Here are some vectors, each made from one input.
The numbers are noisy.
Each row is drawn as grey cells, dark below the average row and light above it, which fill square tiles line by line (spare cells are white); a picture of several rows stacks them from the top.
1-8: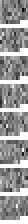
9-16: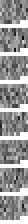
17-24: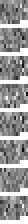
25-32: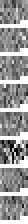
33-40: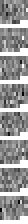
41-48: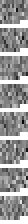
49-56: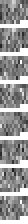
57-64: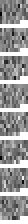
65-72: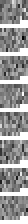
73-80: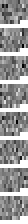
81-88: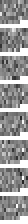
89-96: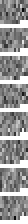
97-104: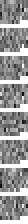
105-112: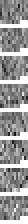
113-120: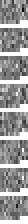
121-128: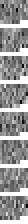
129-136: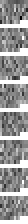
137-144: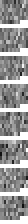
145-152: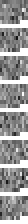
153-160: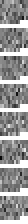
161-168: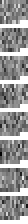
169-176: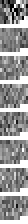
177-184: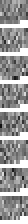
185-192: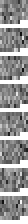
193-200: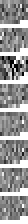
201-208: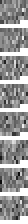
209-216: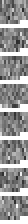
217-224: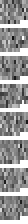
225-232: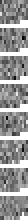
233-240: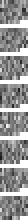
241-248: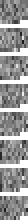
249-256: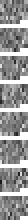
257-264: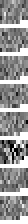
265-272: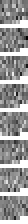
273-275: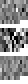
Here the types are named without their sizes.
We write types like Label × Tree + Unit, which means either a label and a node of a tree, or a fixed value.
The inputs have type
(Label + Tree) × Tree × Tree + Unit.
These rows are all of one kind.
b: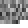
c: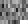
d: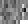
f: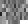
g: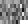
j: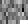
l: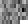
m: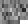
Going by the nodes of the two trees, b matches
c and g.
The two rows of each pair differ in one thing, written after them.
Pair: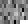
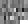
the node of one of the two trees
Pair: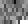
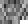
the label
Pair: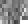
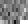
the label
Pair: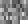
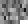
the label
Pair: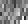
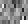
the label
